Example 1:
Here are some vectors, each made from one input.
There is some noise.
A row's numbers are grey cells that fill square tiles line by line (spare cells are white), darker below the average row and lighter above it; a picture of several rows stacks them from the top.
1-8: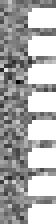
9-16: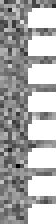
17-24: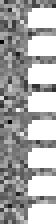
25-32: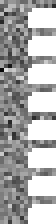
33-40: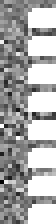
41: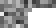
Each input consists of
either one of 6 labels, or three true/false values.
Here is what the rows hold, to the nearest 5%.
About 40% of them hold one of 6 labels. The rest hold three true/false values.
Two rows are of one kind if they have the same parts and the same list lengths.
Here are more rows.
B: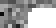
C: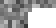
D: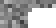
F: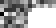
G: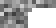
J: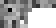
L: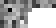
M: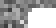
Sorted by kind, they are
B, F, J, L, M
C, D, G

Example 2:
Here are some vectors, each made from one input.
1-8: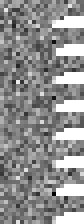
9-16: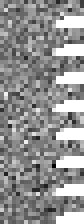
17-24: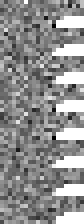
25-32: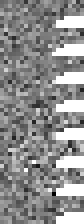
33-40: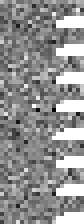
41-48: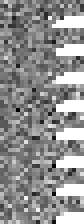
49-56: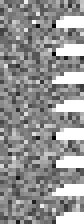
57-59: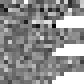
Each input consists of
either a fixed value, or a point on a 7-point line and a point on an 8-point line, or a node of a 7-node tree.
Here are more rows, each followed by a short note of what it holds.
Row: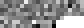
a node of a 7-node tree
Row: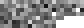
a fixed value
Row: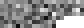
a fixed value
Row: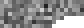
a point on a 7-point line and a point on an 8-point line
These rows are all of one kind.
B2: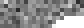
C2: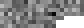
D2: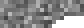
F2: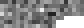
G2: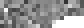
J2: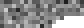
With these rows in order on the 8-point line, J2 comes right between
F2 and G2.
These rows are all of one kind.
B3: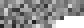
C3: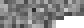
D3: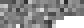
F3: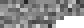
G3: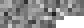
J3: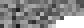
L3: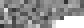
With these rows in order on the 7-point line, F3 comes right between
B3 and G3.
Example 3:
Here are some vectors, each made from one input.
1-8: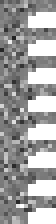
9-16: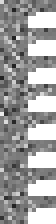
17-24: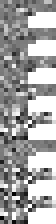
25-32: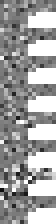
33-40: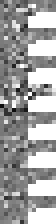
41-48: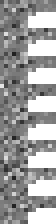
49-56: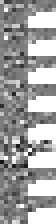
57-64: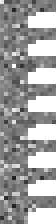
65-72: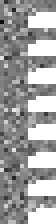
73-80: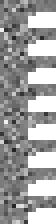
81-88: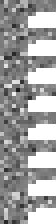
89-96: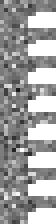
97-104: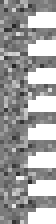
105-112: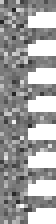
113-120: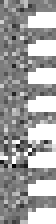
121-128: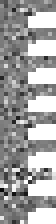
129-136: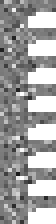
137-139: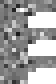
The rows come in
3 kinds.
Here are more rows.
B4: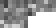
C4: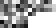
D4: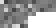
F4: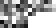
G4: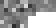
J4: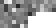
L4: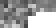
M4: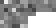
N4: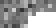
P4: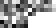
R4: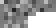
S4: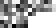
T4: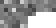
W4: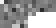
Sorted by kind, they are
B4, D4, L4, R4, W4
C4, F4, P4, S4
G4, J4, M4, N4, T4

